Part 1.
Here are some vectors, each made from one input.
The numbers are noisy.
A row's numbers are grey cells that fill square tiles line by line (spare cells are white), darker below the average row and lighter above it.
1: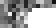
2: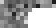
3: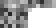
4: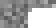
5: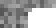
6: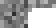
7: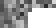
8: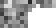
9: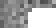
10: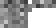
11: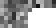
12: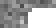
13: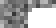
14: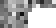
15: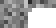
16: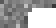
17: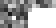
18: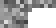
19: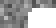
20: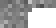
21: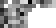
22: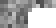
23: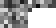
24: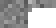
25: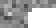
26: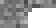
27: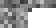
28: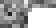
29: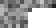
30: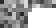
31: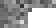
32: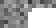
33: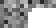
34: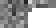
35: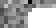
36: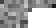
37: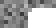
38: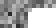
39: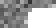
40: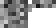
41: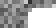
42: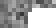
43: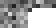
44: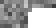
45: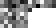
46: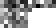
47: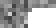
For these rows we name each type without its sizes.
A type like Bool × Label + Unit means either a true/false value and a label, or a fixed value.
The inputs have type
Bool × Line.
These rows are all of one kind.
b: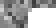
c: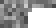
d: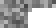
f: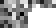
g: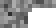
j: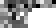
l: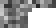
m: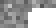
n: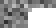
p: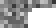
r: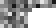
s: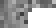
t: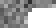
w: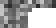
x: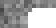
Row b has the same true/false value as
j, n, t and x.
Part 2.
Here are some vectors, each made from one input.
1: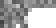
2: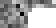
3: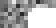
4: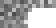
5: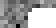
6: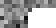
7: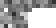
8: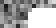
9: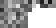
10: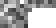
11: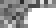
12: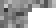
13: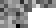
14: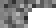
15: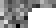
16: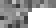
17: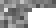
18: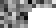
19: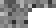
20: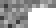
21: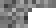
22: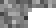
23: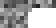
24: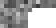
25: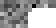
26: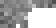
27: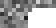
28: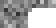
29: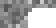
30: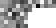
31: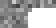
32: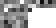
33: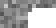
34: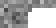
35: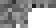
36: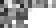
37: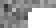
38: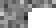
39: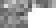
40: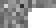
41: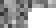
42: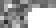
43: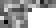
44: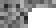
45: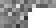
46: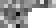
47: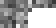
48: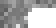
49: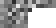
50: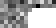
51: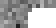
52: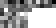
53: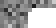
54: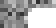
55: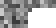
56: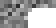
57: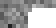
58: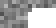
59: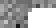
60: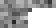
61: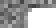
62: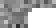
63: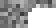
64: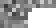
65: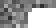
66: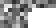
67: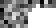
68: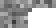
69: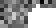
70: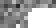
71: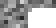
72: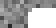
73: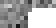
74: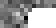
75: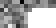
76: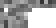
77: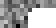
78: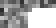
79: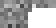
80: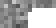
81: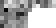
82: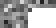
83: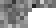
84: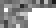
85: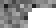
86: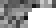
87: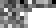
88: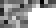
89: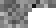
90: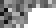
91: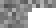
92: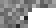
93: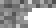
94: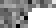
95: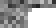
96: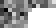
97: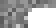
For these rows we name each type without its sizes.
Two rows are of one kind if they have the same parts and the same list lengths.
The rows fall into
2 kinds.
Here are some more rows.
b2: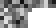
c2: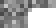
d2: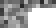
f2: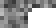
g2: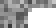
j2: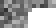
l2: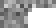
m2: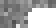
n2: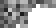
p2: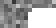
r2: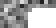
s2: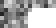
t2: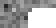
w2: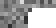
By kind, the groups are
b2, d2, r2
c2, f2, g2, j2, l2, m2, n2, p2, s2, t2, w2

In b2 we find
a point on a line.
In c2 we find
four true/false values.
